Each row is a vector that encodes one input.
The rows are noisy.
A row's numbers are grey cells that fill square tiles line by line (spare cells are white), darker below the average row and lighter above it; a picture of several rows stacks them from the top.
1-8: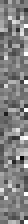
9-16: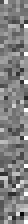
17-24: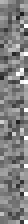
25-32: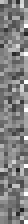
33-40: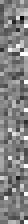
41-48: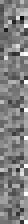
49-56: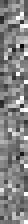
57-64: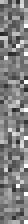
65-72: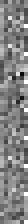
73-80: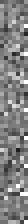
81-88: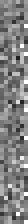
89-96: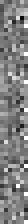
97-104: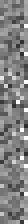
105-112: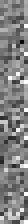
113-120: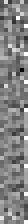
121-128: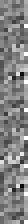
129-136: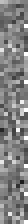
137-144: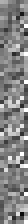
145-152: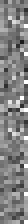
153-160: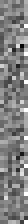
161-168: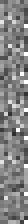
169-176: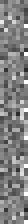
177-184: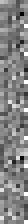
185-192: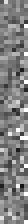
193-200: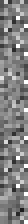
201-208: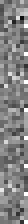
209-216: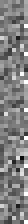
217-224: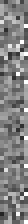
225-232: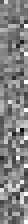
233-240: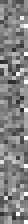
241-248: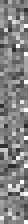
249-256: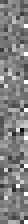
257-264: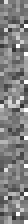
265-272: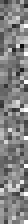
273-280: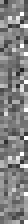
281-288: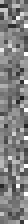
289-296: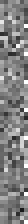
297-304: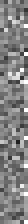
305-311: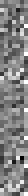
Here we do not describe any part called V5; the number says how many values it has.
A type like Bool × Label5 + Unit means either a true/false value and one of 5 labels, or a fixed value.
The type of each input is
Bool × (Line9 + List2(V5)).
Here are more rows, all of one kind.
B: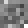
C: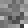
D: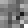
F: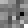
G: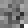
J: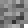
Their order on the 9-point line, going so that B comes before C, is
B, J, C, G, D, F.
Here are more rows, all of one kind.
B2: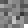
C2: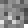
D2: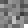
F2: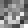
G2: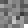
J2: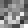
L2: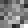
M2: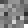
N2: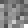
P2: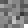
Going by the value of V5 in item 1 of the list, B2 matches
D2, G2, L2 and P2.
